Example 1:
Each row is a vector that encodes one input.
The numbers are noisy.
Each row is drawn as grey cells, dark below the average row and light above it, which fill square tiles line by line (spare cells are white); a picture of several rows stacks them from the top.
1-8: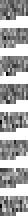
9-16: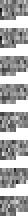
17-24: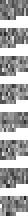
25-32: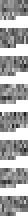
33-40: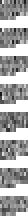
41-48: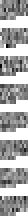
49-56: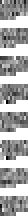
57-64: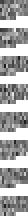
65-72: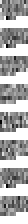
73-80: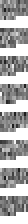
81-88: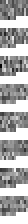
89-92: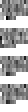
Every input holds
either a point on a 9-point line, or a point on an 11-point line.
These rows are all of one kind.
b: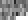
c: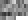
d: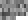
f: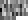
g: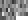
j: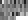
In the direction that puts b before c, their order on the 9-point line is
j, b, d, c, g, f.
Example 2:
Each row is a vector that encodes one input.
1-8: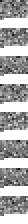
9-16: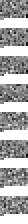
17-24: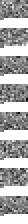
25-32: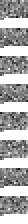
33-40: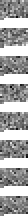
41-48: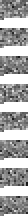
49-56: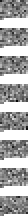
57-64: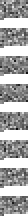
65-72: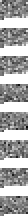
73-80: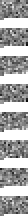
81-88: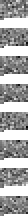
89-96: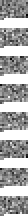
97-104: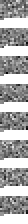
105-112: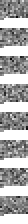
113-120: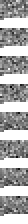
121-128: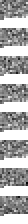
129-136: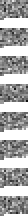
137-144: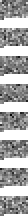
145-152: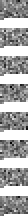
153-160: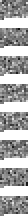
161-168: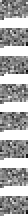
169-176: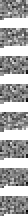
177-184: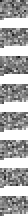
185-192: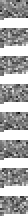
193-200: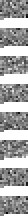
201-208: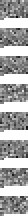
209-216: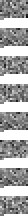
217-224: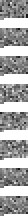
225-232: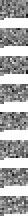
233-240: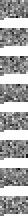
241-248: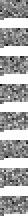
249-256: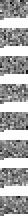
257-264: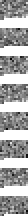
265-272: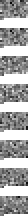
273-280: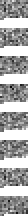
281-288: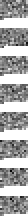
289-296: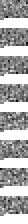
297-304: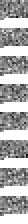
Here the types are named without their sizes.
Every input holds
either a point on a circle, or a point on a line.
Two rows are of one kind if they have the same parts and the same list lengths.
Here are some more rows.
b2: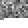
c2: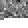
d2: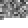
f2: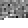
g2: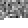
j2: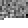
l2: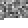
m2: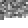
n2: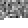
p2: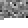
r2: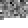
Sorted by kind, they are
b2, c2, f2, g2, j2, l2, n2, p2
d2, m2, r2

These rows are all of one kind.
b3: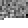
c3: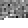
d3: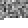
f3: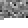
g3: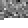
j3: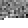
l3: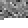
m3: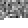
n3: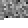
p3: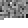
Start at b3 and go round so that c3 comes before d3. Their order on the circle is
b3, j3, c3, m3, d3, n3, g3, l3, f3, p3.
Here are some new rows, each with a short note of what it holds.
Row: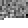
a point on a circle
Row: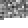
a point on a line
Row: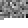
a point on a circle
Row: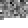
a point on a line
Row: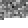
a point on a line
